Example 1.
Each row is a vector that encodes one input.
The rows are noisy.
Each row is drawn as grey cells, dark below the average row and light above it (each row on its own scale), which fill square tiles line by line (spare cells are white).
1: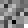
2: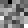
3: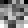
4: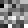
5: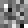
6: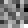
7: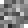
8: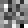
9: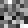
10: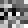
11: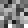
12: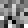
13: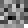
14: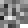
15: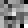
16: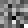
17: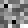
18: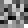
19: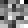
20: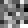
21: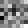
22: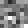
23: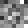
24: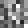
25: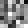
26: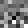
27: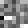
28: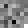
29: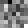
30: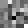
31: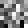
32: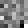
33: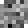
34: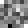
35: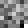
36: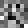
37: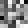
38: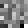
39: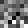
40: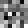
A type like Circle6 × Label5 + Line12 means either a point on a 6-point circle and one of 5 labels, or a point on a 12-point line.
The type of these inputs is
Label7.
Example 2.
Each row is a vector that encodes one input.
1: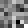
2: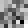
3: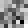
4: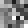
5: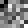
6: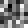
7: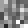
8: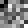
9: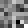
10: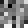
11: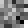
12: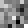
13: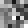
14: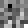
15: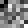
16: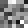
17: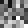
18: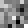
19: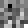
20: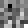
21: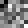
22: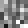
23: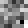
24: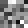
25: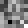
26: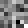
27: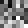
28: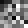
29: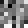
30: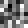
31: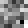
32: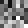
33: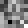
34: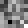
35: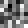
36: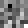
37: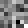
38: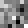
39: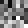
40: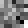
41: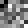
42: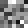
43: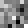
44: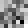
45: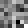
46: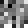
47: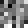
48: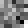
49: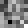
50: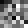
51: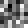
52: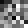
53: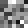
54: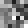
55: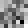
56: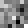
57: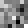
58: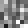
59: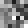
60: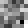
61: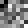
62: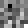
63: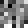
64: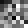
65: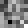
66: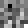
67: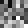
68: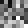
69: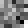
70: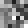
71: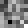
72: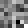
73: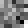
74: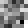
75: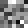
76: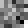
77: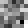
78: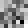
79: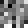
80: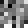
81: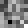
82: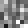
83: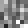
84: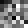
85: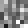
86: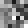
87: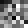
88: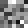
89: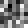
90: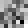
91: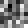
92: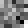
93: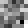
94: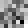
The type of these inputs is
Circle15.
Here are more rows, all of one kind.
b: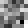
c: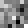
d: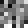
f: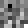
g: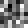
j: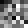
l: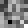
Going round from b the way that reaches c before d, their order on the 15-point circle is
b, c, l, j, d, f, g.
